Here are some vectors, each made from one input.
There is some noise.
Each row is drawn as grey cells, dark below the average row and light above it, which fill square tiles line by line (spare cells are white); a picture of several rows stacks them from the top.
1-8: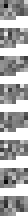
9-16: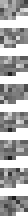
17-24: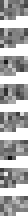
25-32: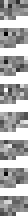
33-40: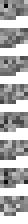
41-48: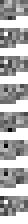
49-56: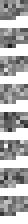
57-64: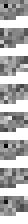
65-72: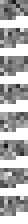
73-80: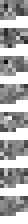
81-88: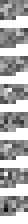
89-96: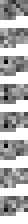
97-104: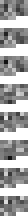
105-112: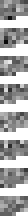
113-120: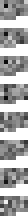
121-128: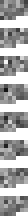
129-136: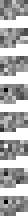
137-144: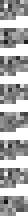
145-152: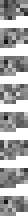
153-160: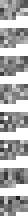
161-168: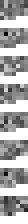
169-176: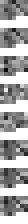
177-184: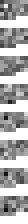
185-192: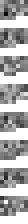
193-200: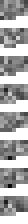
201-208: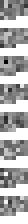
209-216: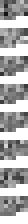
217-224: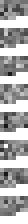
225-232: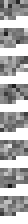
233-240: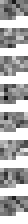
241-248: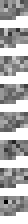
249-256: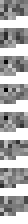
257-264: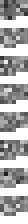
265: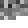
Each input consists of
either a point on a 7-point line, or a point on a 20-point line, or three true/false values.
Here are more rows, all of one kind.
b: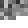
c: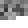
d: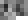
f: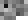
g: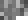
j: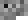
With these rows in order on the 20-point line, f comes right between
d and j.
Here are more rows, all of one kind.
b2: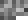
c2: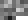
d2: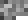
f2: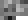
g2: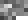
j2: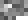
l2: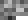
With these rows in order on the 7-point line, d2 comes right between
b2 and g2.
